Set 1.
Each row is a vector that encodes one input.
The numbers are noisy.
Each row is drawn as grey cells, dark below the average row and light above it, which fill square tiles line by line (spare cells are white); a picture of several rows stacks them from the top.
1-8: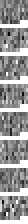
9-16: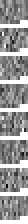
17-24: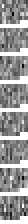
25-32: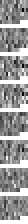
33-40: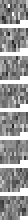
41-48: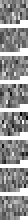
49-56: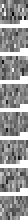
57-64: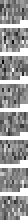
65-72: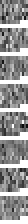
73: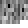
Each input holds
either a fixed value, or four true/false values.
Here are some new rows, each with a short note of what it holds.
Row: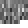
four true/false values
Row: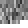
a fixed value
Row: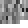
four true/false values
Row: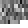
a fixed value
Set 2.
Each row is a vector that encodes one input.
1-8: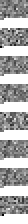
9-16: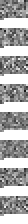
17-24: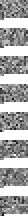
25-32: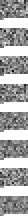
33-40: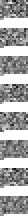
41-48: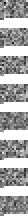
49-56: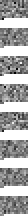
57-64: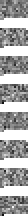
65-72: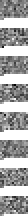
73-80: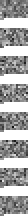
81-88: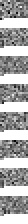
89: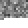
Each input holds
one of 8 labels.
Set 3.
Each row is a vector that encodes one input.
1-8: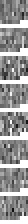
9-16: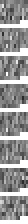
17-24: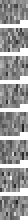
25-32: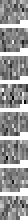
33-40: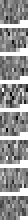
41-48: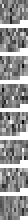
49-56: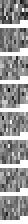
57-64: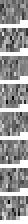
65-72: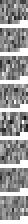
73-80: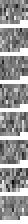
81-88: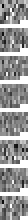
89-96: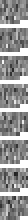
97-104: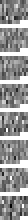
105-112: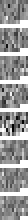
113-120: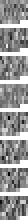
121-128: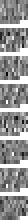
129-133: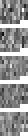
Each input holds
either a fixed value, or four true/false values.
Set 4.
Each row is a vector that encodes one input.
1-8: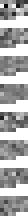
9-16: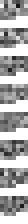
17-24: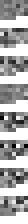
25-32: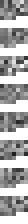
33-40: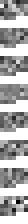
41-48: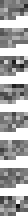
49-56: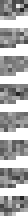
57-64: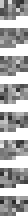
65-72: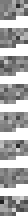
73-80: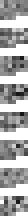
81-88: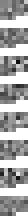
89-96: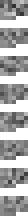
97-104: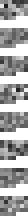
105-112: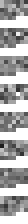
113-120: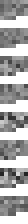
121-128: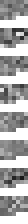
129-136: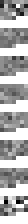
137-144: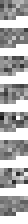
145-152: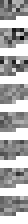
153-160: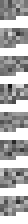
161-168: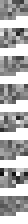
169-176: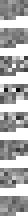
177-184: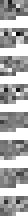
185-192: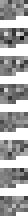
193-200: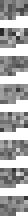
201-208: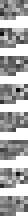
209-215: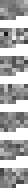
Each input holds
a point on a 10-point circle.
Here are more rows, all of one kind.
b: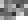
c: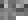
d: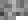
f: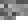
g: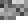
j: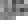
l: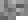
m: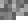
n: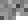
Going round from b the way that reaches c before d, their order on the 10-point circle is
b, c, n, g, j, l, d, f, m.
